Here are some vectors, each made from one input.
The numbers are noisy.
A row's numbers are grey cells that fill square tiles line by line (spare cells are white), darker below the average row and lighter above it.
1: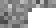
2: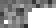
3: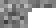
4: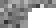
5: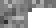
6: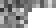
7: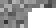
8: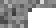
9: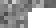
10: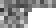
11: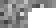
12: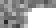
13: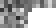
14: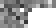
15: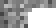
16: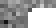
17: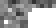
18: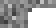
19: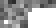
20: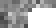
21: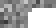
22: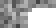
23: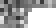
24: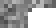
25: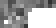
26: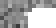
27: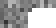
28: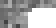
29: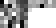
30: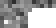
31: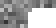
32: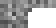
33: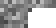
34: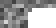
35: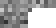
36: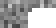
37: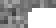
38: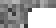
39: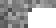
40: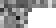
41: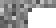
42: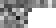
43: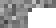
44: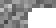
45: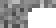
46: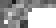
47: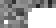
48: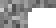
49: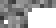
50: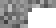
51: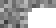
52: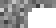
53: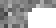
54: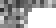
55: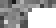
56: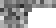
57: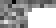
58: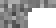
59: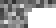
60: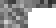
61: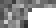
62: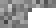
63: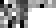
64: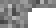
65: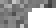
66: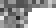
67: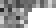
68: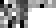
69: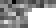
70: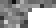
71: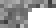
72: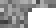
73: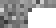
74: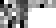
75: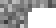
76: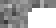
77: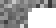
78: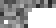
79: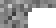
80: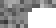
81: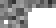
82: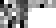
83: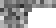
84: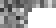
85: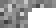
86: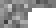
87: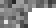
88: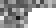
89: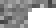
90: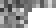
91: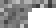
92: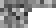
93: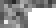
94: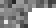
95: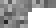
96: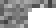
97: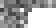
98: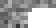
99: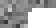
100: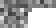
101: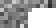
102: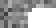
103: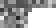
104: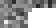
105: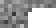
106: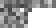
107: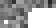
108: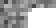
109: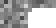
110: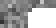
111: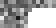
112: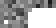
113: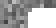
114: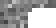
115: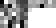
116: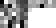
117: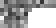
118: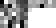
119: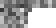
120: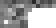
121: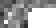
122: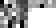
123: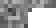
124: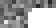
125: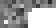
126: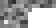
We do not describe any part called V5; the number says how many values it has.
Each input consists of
a list of up to three items, each a point on a 4-point line and a value of V5.
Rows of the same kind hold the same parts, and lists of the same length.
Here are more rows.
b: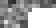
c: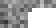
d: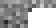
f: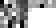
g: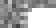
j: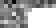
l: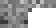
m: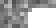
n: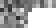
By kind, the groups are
b, j
c, d, g, l, m
f
n

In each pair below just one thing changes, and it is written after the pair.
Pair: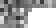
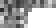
the place on the 4-point line in item 1 of the list
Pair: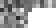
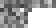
the value of V5 in item 1 of the list
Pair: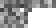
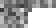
the place on the 4-point line in item 1 of the list
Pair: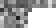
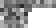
the value of V5 in item 1 of the list
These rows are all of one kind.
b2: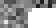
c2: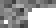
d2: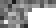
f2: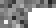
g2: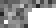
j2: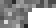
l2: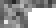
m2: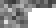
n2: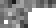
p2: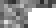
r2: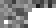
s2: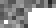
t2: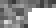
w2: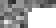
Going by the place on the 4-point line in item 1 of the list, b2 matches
g2, l2, m2 and p2.
